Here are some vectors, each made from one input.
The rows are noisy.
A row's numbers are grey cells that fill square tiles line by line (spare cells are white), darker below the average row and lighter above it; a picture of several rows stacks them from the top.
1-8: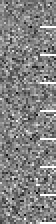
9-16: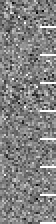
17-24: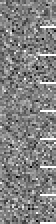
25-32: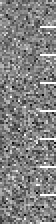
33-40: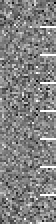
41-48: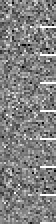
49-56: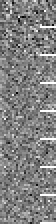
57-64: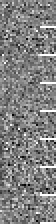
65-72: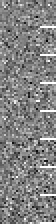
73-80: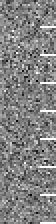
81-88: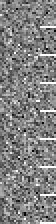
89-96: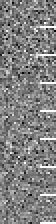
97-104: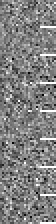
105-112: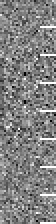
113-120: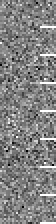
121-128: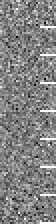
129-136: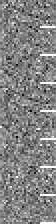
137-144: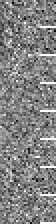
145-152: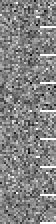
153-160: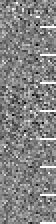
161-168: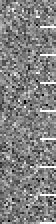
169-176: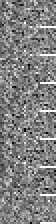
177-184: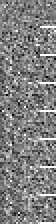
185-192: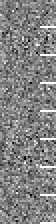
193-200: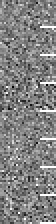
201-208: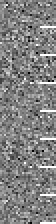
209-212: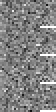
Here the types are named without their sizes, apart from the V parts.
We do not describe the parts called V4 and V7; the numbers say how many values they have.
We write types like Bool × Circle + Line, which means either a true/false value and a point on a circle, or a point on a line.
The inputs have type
Bool × (Label + Tree) + V4 × V7.
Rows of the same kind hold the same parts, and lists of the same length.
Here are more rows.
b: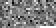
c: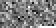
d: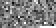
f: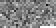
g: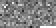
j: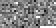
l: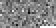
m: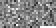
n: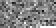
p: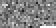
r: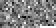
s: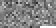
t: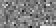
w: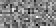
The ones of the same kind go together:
b, c, d, n, r
f, g, l, p, s, t
j, m, w

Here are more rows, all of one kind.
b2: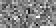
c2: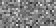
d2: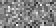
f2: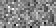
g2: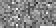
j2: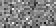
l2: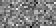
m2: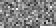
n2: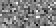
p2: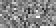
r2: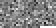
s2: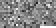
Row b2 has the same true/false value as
n2 and p2.
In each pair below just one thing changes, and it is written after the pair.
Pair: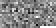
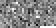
the label
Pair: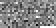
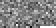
the true/false value
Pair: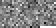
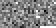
the true/false value
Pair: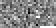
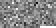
the true/false value
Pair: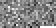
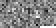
the true/false value
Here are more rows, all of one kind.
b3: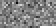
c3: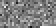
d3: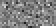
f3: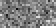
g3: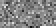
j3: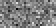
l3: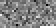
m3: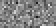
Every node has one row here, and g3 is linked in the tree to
c3.
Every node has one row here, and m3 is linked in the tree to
b3.
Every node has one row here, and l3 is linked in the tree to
b3.
